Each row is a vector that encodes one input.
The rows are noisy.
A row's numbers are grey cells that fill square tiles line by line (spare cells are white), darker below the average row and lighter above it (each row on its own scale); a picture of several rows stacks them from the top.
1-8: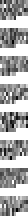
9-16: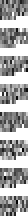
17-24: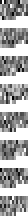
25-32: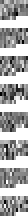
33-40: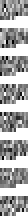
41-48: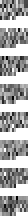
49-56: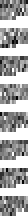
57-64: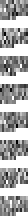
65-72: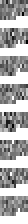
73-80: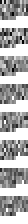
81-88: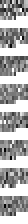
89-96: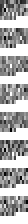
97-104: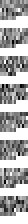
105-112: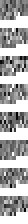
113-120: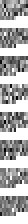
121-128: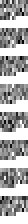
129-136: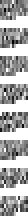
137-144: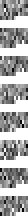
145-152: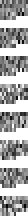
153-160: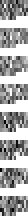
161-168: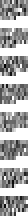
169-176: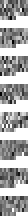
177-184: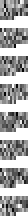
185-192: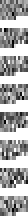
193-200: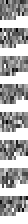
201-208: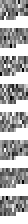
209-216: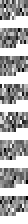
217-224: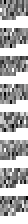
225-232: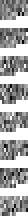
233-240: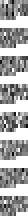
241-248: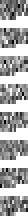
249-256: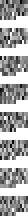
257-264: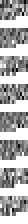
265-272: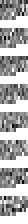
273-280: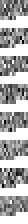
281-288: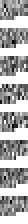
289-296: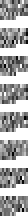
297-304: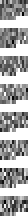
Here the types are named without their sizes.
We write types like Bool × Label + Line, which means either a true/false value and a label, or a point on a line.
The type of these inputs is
Circle × Label + Line × Line + Unit.
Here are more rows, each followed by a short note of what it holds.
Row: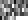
a fixed value
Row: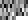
a point on each of two lines
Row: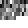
a point on each of two lines
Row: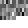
a point on each of two lines
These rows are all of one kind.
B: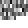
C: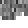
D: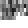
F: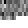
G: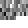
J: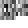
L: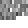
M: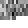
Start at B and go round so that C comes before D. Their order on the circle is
B, M, F, C, D, J, G, L.
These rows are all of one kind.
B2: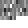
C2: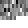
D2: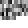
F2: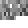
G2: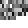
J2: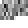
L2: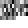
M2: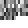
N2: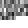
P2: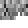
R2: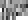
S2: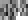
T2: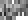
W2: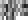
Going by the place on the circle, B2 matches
F2, J2, P2 and T2.
